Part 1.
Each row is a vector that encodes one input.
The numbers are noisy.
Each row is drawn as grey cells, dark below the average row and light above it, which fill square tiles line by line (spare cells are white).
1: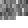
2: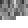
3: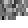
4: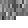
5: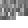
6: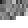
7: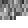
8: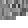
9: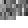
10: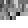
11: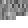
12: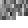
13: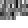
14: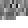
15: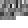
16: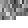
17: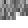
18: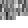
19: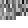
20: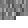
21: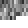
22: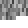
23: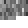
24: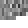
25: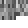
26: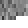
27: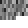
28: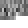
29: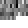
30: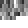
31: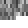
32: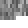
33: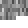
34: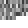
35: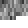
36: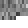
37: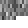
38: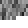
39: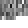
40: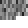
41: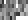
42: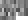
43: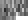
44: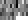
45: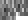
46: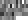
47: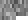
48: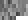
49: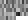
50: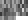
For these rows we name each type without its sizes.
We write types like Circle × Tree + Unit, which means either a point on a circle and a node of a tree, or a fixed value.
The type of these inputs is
Line + Tree.
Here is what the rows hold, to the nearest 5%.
About 45% of them hold a point on a line. The rest hold a node of a tree.
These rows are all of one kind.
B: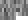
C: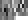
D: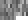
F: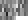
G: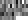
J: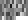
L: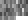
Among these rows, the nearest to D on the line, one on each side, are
B and J.
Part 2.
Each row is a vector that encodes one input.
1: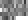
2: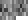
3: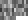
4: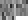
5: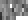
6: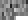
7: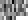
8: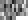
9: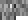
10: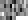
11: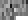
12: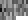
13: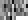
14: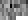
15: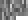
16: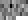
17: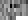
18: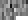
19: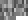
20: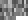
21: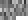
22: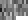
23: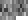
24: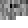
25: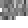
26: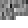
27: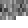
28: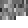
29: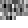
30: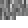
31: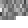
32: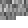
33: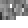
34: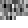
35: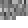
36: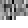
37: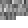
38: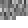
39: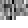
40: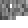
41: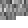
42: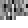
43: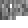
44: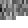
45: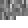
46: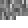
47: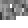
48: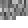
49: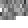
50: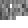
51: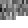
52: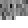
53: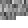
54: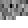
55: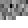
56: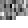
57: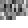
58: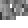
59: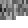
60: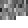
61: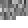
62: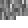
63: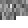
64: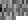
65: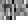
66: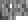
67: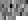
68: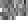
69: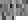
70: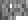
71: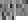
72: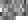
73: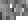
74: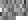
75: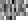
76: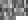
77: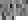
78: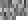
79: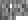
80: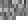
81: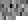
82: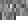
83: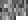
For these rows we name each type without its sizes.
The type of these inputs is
Bool × Bool × Bool × Bool + Circle.
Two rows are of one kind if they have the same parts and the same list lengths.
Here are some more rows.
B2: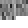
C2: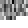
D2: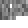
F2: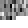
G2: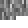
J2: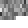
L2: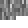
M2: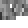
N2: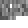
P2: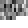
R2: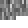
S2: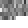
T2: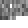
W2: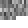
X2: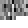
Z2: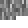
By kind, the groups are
B2, D2, G2, J2, L2, M2, N2, R2, S2, T2, W2, Z2
C2, F2, P2, X2

